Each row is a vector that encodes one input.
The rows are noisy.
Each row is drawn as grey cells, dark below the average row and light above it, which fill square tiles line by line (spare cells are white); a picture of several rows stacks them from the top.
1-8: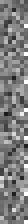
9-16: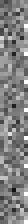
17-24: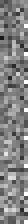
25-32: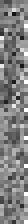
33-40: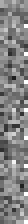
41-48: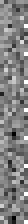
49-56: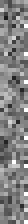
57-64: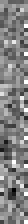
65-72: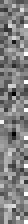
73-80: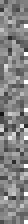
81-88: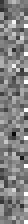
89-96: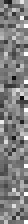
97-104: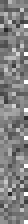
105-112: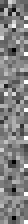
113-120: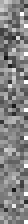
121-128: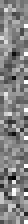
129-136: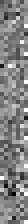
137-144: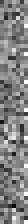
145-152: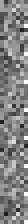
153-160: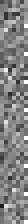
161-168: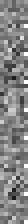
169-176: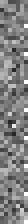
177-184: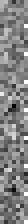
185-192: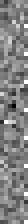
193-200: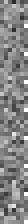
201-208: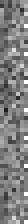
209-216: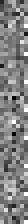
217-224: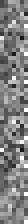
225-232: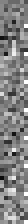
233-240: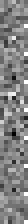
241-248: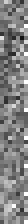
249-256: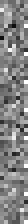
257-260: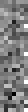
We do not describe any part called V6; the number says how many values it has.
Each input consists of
either a point on a 16-point circle and a node of a 19-node tree, or a value of V6.
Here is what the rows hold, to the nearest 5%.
About 75% of them hold a point on a 16-point circle and a node of a 19-node tree. The rest hold a value of V6.
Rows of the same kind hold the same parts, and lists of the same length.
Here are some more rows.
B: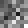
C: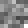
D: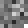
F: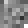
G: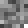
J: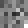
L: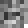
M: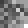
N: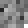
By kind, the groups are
B, J, L, M
C, D, F, G, N

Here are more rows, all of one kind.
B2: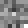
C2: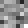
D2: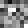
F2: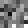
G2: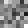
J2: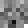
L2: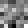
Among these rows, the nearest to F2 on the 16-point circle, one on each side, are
B2 and J2.
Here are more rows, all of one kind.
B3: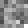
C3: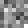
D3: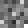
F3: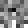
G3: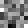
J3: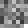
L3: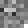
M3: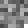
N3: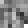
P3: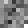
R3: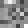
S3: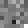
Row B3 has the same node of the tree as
G3, J3, L3 and S3.
